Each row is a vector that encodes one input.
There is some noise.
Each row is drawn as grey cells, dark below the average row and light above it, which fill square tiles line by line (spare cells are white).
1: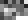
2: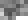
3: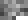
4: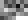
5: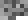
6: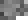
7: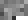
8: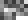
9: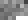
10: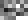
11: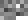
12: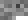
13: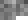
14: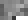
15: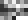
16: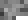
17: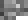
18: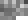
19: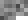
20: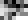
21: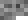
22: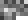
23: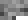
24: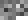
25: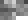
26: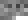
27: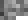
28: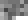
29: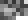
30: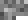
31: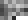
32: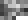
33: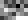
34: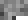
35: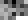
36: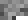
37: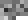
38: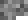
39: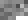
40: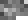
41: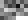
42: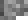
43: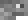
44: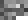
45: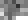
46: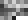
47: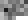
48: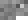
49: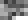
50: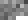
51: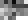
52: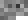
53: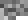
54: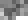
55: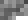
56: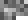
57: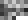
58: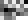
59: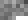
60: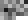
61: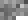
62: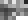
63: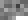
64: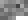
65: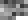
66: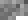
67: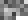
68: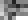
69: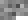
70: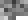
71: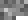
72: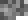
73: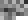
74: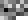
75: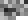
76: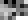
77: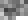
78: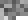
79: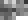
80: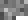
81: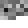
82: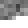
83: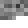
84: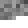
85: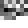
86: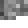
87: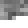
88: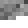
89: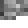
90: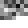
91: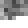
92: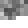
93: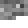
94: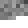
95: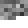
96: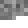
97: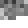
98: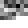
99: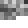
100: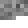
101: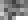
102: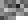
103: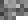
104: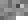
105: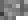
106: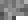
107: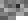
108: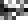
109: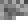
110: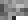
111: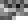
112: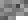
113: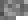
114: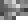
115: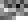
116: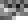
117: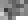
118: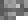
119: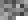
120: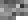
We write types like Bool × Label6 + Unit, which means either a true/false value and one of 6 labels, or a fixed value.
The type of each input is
Bool × (Line7 + Line10).
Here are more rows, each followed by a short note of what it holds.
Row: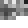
a point on a 10-point line and a true/false value
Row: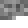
a point on a 10-point line and a true/false value
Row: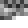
a point on a 10-point line and a true/false value
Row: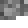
a point on a 10-point line and a true/false value
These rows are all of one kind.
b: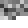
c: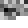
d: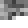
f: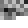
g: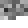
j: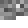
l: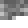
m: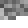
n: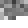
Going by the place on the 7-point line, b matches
c and n.
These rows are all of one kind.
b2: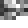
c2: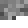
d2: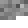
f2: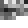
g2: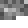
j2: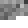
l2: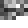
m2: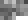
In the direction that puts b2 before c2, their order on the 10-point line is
l2, f2, m2, b2, g2, c2, j2, d2.
